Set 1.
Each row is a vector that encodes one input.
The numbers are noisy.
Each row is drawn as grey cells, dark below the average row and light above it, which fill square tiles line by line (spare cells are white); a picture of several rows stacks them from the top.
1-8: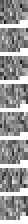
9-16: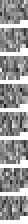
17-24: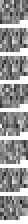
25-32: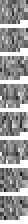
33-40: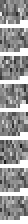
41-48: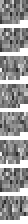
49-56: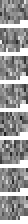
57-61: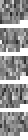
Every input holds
one of 7 labels.
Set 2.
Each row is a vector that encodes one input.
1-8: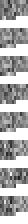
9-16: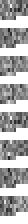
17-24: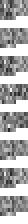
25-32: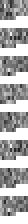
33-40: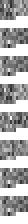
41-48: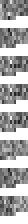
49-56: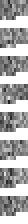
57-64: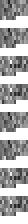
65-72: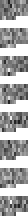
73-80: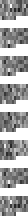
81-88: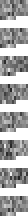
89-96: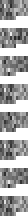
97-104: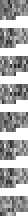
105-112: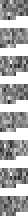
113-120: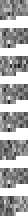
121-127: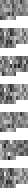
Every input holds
a point on a 5-point circle.
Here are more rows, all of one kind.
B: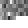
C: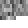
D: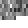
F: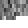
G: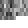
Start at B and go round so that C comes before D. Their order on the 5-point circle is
B, F, G, C, D.
